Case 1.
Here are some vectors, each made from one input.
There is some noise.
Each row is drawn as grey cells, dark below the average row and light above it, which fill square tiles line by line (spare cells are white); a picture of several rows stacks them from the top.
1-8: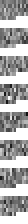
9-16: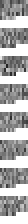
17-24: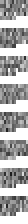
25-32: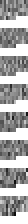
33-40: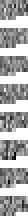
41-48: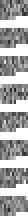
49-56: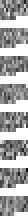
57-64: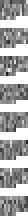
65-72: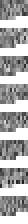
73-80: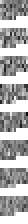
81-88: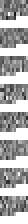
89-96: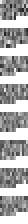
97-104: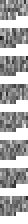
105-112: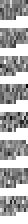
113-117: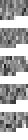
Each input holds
a true/false value, together with either a point on an 11-point circle, or a fixed value.
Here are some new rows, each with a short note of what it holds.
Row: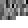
a point on an 11-point circle and a true/false value
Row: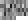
a true/false value
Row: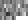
a point on an 11-point circle and a true/false value
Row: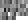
a point on an 11-point circle and a true/false value
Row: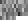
a point on an 11-point circle and a true/false value
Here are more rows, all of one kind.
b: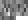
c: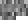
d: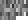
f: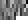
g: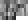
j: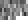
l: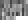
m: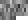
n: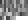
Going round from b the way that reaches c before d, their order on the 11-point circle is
b, l, j, c, d, f, n, g, m.
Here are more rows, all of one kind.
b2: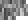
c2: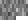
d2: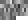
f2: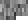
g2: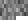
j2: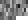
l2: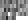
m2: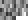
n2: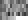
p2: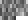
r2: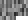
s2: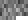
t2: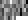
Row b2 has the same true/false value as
l2 and n2.
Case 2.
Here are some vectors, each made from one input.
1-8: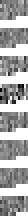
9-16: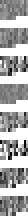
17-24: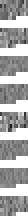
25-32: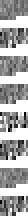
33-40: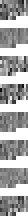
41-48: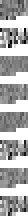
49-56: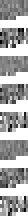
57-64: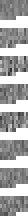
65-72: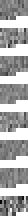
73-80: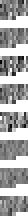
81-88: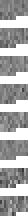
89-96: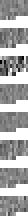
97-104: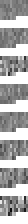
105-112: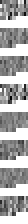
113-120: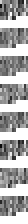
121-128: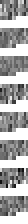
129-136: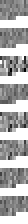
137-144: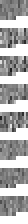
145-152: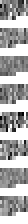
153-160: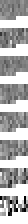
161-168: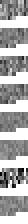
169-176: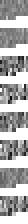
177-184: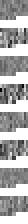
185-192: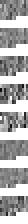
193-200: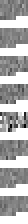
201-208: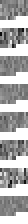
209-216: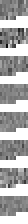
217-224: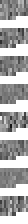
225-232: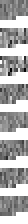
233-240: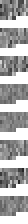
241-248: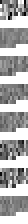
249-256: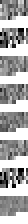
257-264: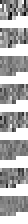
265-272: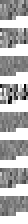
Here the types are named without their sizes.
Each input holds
a point on a line, together with either a fixed value, or three true/false values.
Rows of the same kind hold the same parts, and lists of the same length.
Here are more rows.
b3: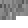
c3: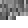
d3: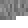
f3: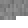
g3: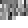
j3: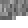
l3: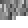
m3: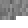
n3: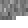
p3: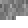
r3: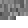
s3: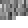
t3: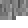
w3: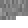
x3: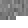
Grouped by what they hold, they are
b3, f3, g3, m3, p3, t3, w3
c3, d3, j3, l3, n3, r3, s3, x3

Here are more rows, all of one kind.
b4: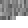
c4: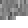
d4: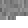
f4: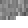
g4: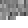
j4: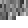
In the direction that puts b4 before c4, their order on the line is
b4, j4, c4, f4, d4, g4.
